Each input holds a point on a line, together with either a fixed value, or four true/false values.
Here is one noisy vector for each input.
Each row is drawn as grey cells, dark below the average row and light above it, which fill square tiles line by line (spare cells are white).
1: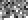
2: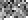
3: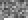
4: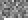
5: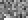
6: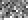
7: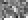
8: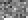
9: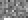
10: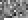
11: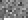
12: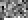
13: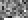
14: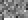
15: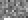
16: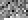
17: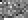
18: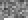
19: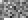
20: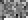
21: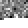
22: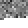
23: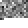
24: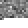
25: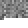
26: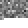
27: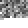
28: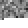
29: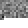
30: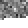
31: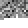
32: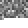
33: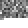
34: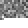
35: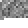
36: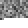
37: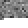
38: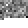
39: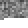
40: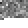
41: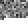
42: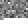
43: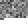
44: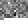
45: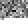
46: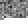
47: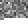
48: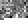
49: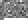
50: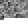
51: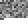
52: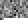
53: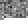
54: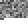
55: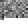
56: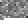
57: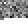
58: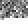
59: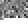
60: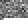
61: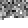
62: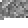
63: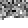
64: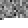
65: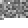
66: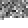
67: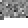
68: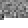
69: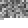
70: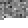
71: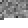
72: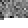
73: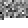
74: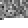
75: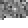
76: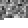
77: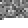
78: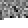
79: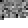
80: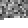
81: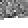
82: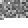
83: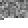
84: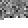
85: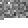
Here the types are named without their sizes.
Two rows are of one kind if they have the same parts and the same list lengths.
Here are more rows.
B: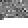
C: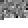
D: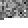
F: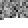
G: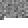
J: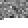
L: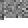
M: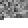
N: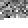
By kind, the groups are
B, C, D, F, G, J, L, M
N

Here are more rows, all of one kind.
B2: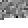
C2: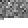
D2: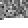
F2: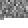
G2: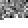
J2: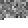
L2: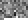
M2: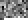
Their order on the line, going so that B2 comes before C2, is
J2, B2, F2, C2, D2, L2, G2, M2.
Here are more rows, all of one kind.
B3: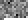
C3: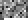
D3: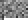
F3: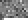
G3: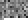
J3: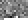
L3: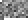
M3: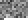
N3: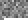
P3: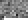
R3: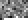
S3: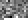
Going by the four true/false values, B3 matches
F3, P3 and R3.
